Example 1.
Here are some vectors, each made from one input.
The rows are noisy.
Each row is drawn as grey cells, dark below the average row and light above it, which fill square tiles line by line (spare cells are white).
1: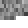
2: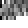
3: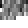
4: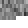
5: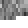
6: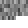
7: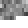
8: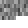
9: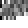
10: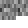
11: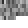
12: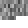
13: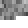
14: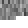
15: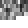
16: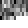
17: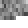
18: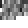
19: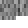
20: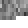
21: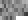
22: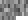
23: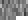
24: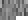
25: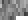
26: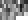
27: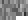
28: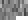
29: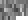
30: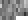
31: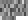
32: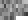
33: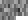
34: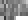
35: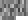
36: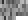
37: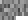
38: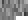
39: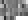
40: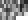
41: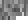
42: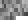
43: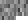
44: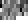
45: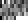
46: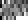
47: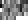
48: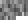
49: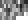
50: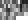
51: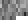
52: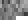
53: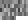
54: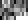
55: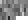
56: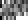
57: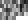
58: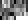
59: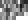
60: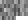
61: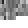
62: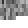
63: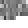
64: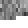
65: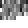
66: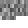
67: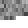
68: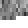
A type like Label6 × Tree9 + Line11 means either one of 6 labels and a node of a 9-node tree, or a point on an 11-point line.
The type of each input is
Line4 + Line8.
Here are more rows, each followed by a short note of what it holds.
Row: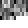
a point on a 4-point line
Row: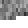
a point on an 8-point line
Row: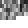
a point on a 4-point line
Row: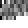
a point on a 4-point line
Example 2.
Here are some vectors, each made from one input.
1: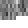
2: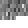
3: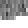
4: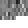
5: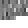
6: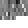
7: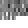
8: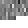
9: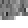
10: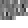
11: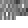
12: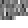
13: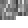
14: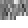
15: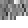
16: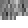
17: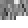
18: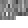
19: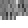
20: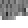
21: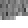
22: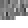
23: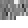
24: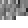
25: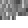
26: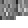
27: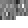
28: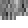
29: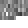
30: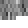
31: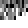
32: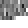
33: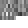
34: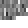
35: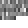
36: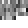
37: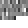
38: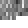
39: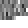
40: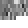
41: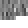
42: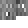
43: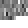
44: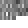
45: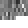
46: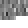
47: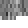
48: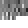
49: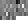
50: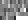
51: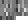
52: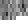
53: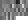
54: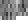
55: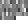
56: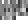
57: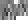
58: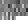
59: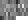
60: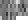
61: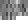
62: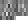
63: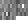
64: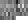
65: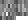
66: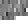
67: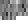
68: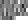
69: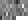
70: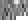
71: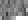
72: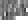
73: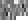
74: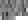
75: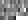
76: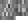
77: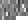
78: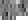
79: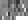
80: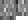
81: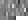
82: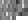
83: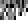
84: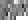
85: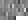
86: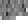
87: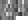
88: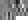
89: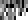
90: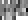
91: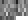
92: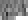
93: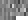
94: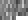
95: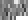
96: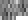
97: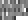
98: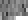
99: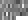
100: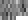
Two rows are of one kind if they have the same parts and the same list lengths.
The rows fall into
3 kinds.
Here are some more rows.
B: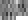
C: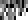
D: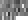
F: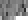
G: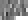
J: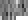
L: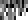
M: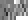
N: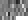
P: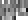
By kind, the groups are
B, F, G, J, M
C, L
D, N, P

